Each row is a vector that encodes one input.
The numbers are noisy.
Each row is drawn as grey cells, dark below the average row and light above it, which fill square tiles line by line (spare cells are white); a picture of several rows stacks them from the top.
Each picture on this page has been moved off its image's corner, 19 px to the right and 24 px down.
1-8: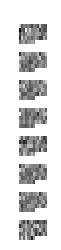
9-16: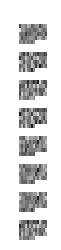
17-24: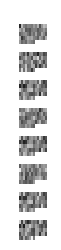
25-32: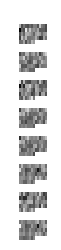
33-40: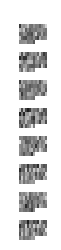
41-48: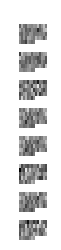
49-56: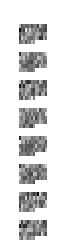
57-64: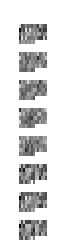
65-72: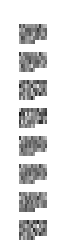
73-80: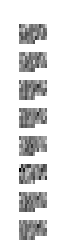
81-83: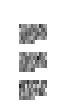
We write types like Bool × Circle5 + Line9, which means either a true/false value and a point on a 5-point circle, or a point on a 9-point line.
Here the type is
Bool × Line4 × Line4 + Line5.
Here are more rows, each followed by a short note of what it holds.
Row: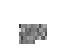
a point on each of two 4-point lines and a true/false value
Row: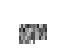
a point on a 5-point line
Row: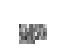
a point on each of two 4-point lines and a true/false value
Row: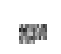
a point on a 5-point line
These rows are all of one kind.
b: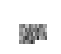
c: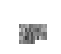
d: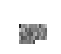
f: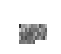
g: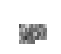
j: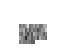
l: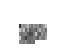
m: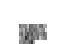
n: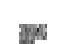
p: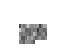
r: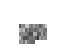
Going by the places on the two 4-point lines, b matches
c, g, l and r.
